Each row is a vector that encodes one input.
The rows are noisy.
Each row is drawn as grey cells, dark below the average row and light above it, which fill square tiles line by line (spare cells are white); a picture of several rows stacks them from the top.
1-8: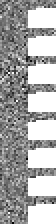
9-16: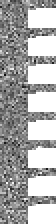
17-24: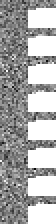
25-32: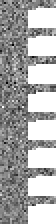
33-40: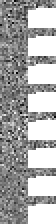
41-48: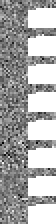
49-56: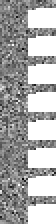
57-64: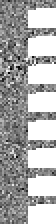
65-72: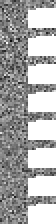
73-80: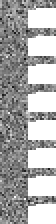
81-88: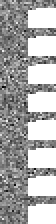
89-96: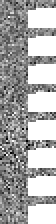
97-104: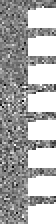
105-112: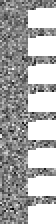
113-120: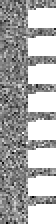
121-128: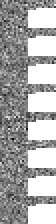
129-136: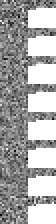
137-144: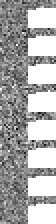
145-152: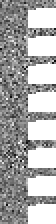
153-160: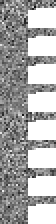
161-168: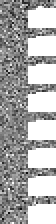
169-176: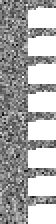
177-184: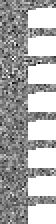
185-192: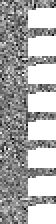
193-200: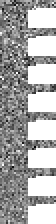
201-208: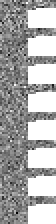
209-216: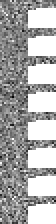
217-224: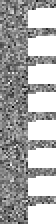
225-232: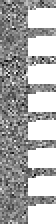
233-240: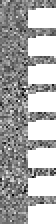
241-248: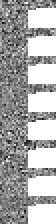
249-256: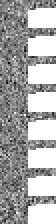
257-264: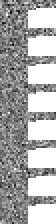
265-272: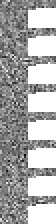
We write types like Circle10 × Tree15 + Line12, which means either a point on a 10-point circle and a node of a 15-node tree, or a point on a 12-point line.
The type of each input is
(Bool × Circle8 + Unit) × Label10 + Tree14.
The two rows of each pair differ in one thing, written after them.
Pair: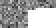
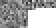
the label
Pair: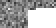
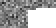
the true/false value
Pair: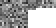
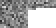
the true/false value
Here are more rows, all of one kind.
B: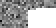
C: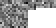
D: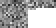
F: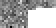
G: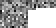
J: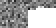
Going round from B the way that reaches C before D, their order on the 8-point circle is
B, F, G, C, D, J.
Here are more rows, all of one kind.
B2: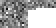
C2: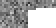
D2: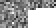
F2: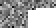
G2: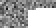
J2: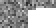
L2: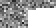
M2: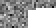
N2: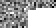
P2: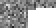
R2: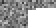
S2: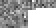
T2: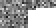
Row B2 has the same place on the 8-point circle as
D2 and N2.
